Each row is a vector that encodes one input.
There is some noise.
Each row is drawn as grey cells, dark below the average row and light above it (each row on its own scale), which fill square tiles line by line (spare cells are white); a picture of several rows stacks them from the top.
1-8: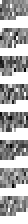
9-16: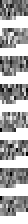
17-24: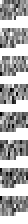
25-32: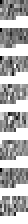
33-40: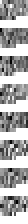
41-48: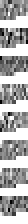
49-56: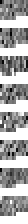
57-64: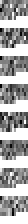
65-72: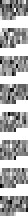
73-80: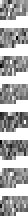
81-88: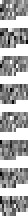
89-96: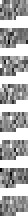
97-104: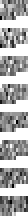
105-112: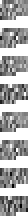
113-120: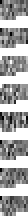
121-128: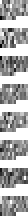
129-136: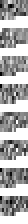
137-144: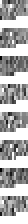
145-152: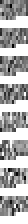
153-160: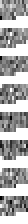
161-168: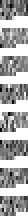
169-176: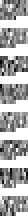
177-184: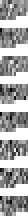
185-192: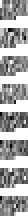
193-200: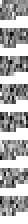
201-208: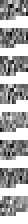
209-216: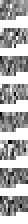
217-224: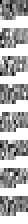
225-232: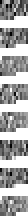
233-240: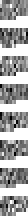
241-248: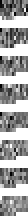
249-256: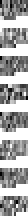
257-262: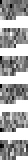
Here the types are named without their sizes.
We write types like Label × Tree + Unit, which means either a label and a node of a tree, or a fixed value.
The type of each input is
List(Line).
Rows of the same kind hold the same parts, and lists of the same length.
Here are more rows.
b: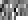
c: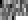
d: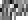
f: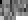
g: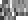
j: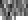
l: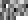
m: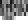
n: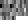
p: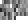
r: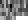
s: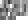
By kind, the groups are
b, d, g, p, s
c, f, j, m, n, r
l

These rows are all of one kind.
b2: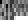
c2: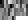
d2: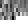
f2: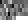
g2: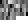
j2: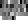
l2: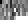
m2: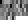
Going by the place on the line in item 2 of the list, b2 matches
f2 and l2.
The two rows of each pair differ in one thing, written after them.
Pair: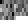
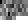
the place on the line in item 1 of the list
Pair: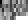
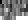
the place on the line in item 1 of the list
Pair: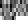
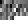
the place on the line in item 2 of the list
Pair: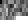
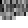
the place on the line in item 1 of the list
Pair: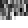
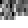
the place on the line in item 1 of the list
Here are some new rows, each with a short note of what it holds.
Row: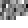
the empty list
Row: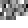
the empty list
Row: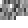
a list of one item
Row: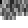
a list of two items
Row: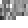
a list of one item
